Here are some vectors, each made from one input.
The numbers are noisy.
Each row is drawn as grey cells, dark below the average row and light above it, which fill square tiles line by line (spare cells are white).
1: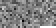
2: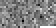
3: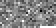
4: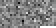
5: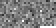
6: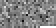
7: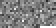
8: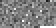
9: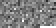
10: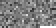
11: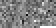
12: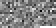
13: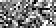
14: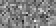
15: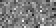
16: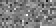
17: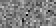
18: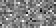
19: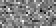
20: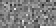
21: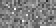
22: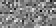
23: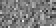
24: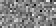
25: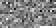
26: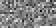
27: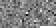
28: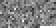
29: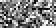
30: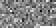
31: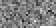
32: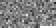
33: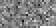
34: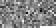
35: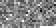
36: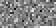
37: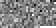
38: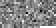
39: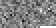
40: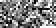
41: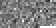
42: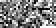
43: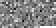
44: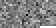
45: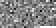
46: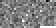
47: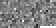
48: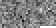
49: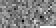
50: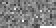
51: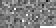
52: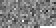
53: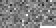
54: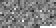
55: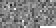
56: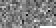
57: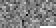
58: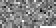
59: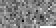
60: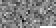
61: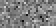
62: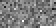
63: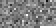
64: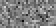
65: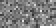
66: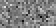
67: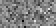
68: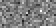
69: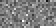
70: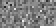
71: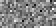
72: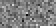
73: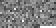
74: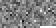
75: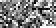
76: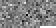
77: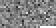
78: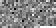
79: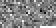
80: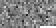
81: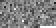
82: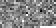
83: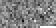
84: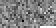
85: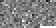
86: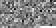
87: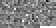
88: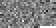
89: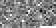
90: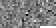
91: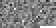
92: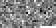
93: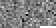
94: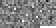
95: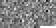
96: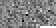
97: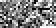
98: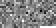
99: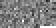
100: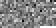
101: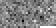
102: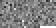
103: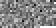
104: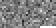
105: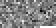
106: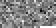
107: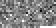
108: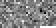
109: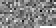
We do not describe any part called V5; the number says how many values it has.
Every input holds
a list of up to two items, each a true/false value and a value of V5.
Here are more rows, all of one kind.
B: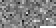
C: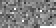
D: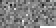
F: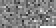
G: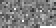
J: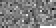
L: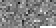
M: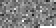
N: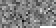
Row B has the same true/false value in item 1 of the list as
F, L and N.
